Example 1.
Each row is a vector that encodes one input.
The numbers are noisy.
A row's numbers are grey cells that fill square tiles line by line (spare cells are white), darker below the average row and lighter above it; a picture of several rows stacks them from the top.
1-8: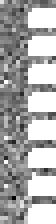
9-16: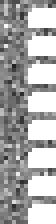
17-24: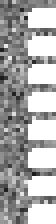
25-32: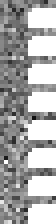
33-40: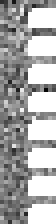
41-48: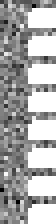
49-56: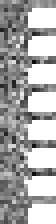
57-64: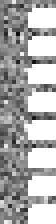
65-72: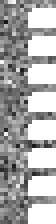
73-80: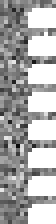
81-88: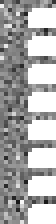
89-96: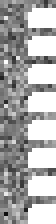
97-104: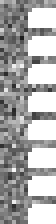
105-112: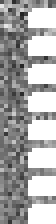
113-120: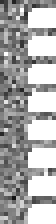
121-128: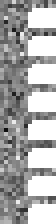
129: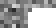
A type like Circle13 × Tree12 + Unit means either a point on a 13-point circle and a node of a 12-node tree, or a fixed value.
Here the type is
Bool × (Line9 + Line11).
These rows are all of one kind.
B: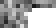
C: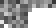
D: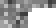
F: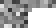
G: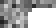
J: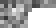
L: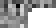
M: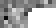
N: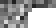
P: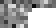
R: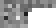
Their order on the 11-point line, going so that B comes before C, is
G, B, P, L, N, J, M, R, D, C, F.
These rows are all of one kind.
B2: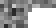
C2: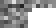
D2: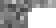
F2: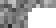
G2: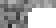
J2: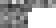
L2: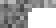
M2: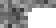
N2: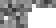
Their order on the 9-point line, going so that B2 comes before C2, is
B2, F2, L2, G2, M2, D2, J2, N2, C2.
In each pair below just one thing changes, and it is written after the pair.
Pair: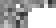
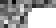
the place on the 11-point line
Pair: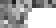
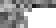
the place on the 11-point line
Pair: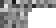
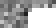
the place on the 11-point line
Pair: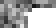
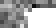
the true/false value
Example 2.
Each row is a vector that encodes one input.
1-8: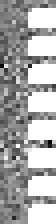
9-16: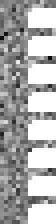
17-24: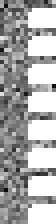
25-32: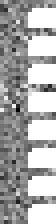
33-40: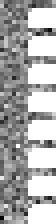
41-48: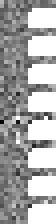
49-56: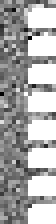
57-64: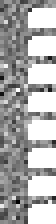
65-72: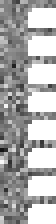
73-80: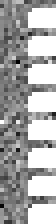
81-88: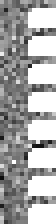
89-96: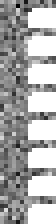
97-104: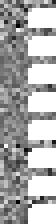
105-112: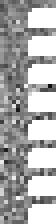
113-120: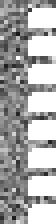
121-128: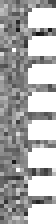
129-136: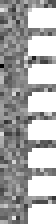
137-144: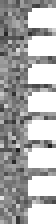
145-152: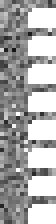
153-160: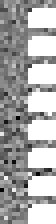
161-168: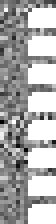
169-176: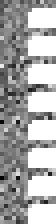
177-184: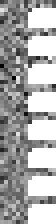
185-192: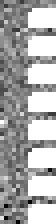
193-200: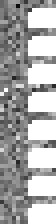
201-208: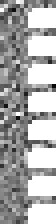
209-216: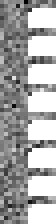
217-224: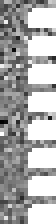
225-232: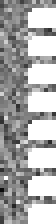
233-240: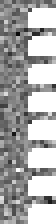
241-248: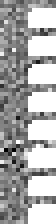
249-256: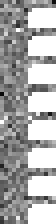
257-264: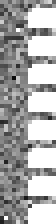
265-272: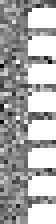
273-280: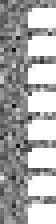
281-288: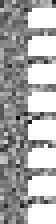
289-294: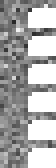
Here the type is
(Bool × Circle10 + Unit) × Label9.
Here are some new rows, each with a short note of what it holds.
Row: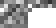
one of 9 labels
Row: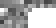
one of 9 labels
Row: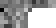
a point on a 10-point circle, one of 9 labels and a true/false value
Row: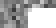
one of 9 labels
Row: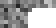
a point on a 10-point circle, one of 9 labels and a true/false value
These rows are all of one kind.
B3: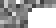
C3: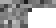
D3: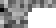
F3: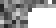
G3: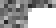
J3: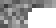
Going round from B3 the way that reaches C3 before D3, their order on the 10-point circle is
B3, C3, D3, J3, G3, F3.
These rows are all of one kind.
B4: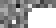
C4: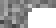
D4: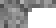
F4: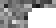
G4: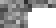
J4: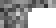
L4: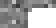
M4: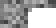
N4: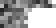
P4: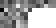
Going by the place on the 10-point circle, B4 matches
D4, F4 and L4.
